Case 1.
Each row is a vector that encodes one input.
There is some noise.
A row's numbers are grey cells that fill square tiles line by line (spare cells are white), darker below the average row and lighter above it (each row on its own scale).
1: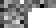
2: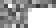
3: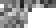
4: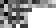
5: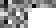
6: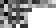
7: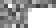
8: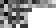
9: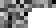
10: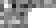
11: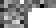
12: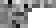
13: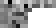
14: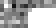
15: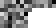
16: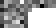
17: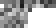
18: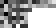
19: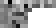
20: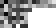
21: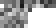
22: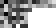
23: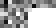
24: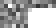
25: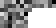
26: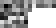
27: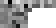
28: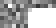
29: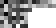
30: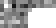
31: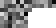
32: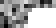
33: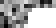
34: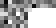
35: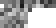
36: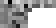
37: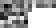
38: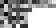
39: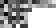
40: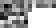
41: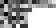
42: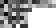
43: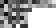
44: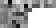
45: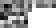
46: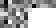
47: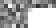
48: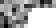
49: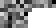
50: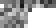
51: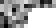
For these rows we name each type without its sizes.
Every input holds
a label.
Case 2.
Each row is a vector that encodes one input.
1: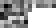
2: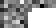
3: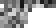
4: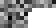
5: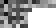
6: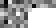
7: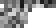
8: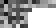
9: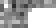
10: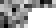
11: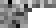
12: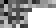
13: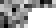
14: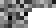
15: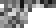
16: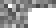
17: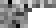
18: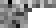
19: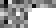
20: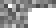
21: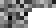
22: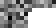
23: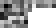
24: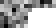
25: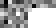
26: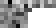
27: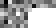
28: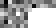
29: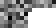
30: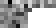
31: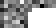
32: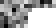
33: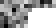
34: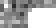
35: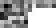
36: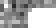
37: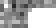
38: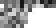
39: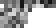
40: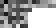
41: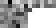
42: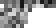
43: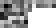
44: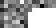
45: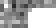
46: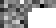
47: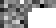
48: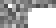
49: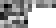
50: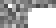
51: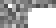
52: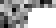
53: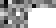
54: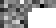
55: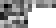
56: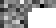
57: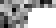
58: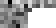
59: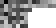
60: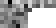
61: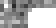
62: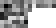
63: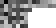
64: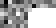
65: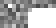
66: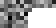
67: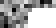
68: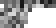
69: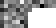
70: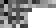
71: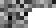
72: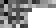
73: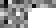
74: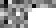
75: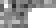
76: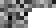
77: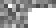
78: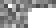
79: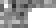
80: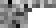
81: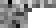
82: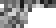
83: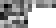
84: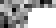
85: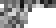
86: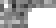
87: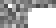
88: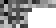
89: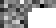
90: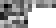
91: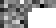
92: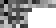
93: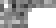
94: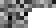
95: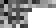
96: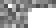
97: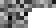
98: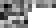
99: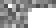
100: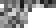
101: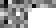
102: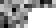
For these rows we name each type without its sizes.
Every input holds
a label.
